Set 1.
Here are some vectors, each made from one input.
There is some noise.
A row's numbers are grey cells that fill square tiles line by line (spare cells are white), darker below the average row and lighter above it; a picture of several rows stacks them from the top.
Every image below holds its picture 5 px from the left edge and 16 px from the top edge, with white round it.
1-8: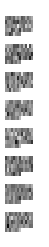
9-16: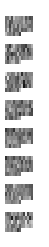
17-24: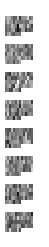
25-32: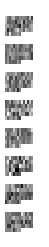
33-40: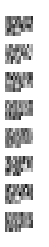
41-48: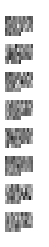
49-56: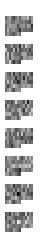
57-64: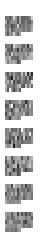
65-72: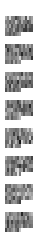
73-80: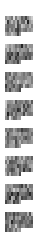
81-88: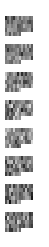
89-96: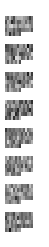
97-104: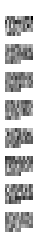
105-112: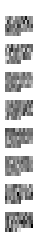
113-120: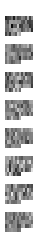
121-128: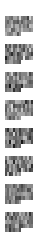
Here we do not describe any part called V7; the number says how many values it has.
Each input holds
a point on a 4-point line, together with either a point on a 4-point line, or a value of V7.
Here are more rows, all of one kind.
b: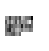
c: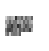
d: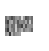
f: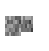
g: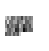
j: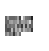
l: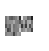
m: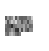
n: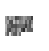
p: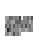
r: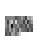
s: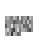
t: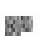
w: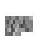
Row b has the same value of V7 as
d, j, l and p.
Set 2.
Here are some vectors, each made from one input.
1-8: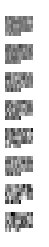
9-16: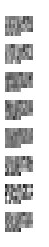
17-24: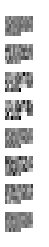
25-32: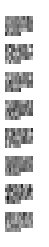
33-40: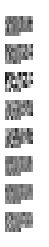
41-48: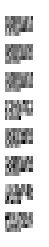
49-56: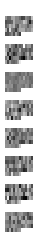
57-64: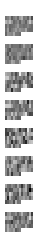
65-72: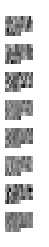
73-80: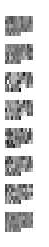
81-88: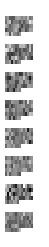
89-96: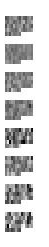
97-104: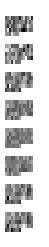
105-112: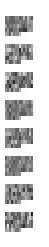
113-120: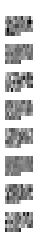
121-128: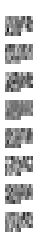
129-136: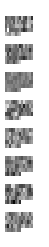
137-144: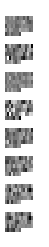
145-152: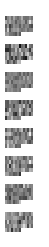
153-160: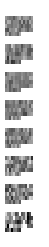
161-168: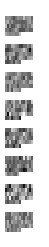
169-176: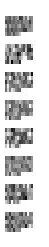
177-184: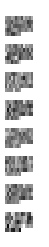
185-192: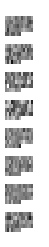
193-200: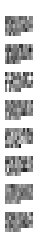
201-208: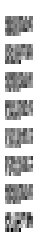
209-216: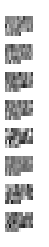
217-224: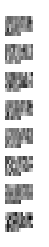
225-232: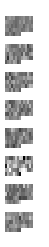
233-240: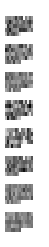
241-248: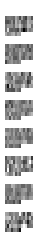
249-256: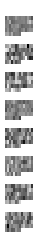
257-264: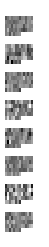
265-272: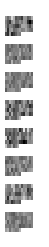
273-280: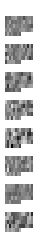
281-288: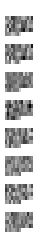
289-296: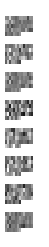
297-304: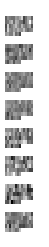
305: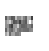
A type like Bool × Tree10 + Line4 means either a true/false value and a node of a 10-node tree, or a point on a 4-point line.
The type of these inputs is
(Bool × Bool × Bool × Bool + Unit) × Circle16 + Line15.
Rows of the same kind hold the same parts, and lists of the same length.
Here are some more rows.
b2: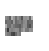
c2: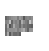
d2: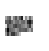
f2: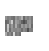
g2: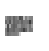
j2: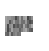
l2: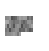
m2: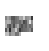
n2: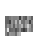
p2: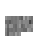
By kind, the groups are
b2, d2, g2
c2, j2, l2, m2, p2
f2, n2

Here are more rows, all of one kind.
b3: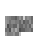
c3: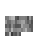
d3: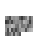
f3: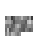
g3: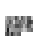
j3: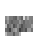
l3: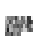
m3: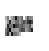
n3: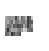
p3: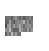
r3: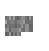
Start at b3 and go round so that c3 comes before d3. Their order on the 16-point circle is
b3, c3, l3, n3, j3, f3, d3, g3, m3, r3, p3.
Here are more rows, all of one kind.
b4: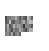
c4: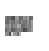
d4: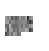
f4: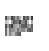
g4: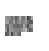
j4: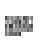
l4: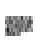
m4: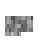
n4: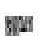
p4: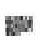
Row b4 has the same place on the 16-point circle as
f4, j4, m4 and p4.
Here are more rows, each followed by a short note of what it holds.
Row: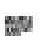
a point on a 16-point circle
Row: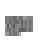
a point on a 16-point circle
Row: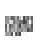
a point on a 15-point line
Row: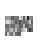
a point on a 16-point circle
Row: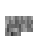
a point on a 16-point circle
